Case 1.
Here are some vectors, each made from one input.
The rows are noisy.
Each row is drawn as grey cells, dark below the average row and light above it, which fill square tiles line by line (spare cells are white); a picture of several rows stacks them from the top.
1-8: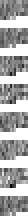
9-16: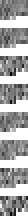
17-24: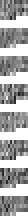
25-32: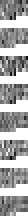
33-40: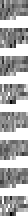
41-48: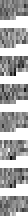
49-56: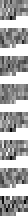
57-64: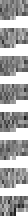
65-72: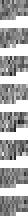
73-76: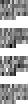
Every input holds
a point on a 6-point line and a true/false value.
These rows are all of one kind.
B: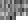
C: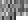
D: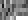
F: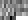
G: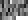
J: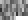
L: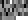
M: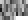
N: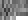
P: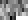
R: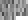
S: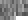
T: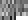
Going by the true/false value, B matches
C, F, P and T.
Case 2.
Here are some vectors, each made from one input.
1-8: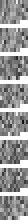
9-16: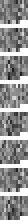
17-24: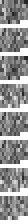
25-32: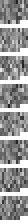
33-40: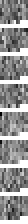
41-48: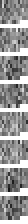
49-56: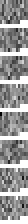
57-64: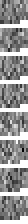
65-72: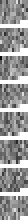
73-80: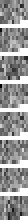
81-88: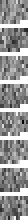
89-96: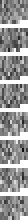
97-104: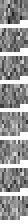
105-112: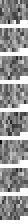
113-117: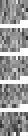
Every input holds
either a point on a 9-point circle, or a point on a 9-point line.
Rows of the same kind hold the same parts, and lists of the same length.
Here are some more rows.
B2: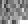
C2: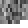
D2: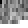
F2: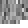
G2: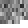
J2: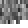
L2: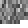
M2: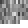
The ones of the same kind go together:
B2, D2, F2, G2, M2
C2, J2, L2

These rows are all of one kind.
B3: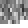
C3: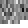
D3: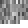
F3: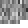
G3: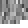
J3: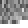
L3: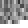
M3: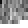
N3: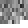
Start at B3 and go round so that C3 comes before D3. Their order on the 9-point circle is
B3, C3, F3, D3, G3, M3, J3, L3, N3.
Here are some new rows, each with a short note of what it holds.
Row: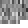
a point on a 9-point circle
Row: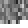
a point on a 9-point line
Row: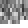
a point on a 9-point circle
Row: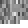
a point on a 9-point circle
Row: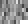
a point on a 9-point circle
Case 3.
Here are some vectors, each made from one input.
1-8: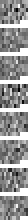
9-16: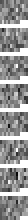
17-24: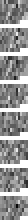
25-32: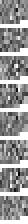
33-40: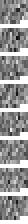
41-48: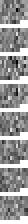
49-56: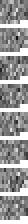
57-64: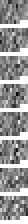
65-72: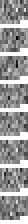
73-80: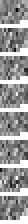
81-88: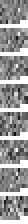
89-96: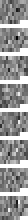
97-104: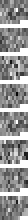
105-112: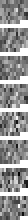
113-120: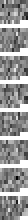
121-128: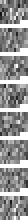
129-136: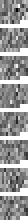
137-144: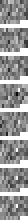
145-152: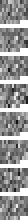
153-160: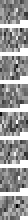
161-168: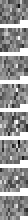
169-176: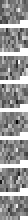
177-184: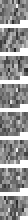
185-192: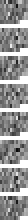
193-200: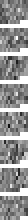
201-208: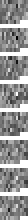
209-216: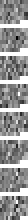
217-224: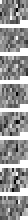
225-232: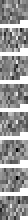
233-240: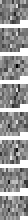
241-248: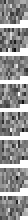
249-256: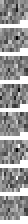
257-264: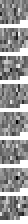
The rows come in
3 kinds.
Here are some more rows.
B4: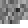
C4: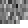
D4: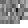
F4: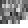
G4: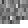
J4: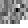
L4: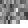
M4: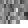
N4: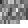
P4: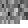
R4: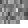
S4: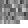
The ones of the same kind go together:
B4, C4, D4, F4, G4, J4
L4, M4, N4, P4, R4
S4

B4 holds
four true/false values.
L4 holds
a point on a 20-point circle.
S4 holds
a fixed value.
